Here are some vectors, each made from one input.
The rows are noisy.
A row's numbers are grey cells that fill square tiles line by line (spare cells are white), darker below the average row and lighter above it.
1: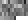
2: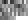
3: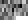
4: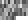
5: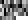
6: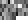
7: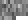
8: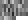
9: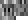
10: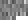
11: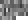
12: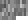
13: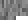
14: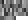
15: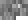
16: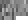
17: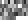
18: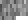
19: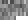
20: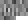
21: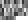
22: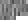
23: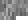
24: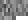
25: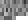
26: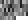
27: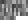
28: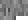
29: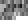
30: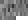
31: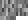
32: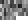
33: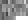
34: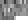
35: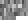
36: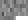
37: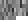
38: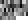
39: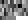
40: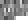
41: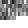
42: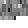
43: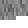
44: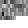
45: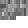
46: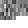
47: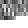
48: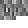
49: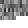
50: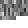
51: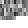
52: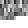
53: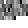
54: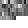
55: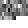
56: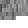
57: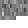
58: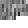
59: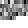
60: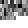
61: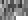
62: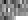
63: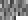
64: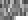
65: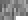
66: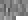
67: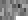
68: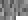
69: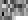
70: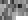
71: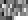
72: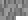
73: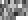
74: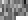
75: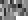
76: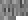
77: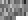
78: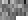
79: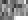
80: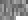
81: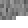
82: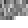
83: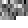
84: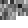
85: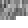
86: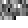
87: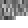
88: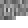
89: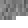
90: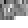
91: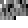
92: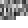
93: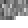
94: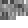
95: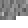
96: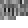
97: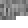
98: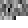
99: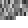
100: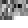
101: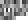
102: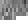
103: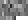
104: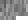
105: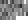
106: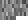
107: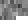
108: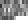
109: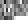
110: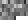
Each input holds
a true/false value, together with either a fixed value, or a node of a 13-node tree.
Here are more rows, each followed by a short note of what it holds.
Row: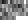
a true/false value
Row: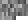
a node of a 13-node tree and a true/false value
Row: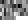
a node of a 13-node tree and a true/false value
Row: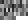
a true/false value
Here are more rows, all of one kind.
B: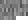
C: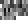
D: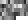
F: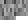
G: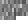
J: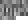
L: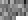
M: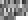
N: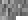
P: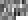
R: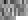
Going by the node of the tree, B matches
J and N.
